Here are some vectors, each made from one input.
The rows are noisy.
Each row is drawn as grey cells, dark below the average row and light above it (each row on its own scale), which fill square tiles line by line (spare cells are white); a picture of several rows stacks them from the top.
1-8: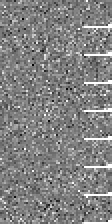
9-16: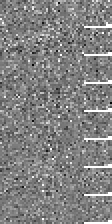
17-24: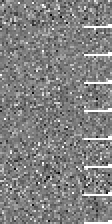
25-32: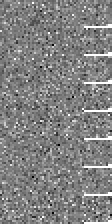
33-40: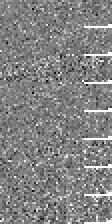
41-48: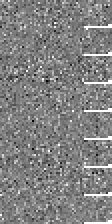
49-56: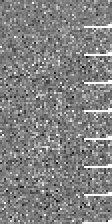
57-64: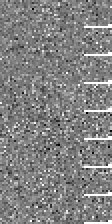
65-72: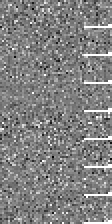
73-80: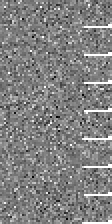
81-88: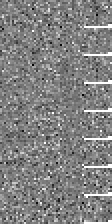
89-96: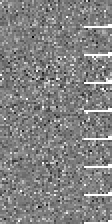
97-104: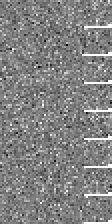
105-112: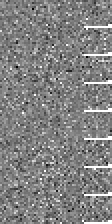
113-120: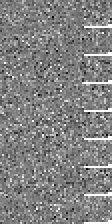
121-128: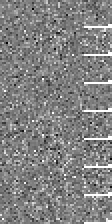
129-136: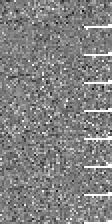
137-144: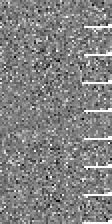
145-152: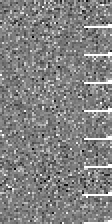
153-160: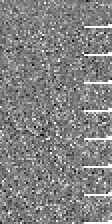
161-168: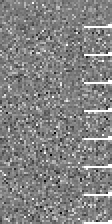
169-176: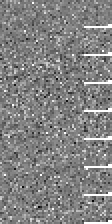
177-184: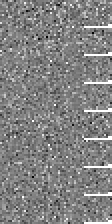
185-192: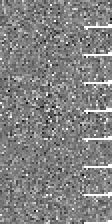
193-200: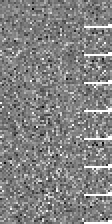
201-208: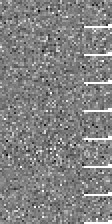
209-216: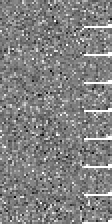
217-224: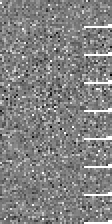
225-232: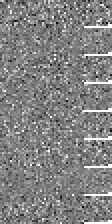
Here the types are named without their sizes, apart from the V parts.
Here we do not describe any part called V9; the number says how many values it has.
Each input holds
a label and a point on a line, together with either a point on a line, or a value of V9.
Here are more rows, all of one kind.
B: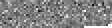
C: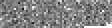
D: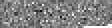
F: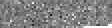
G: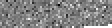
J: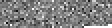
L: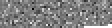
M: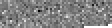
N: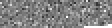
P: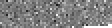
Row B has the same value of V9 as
J, M, N and P.
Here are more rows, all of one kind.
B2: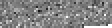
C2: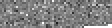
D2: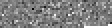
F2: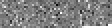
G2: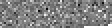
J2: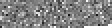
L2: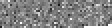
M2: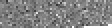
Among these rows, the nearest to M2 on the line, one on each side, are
C2 and F2.
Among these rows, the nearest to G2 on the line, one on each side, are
C2 and J2.
